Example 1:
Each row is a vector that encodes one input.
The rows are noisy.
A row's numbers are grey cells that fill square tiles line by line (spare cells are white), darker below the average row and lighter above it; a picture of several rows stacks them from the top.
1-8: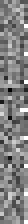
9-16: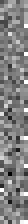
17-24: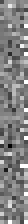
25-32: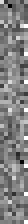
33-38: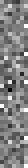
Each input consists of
a point on a 4-point line, together with either a fixed value, or three true/false values.
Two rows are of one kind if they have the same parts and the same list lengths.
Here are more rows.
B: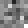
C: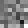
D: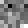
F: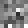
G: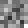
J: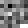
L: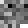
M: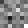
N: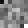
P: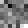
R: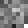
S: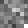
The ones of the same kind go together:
B, C, F, G, M, N, R, S
D, J, L, P

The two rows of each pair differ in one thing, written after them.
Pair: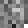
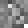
the place on the 4-point line
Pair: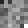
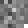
one of the three true/false values
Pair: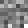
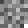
the place on the 4-point line
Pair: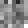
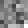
the place on the 4-point line
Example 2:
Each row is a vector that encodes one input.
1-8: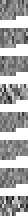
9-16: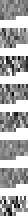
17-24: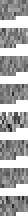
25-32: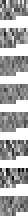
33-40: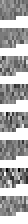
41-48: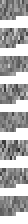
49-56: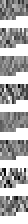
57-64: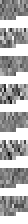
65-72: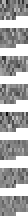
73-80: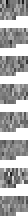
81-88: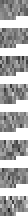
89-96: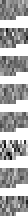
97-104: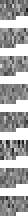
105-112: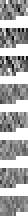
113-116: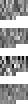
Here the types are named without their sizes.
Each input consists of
a list of points on a circle.
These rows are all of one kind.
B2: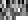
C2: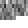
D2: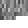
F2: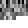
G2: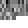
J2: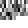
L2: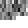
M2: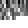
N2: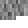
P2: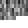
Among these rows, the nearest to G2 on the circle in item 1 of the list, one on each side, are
L2 and N2.
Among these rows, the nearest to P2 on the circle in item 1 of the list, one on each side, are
B2 and D2.
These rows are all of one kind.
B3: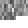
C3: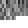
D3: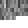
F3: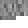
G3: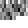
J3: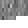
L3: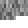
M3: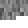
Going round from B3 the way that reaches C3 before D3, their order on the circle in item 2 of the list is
B3, J3, L3, C3, D3, M3, G3, F3.
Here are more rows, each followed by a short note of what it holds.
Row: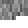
a list of one item
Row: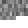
a list of one item
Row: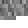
a list of one item
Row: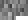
a list of one item
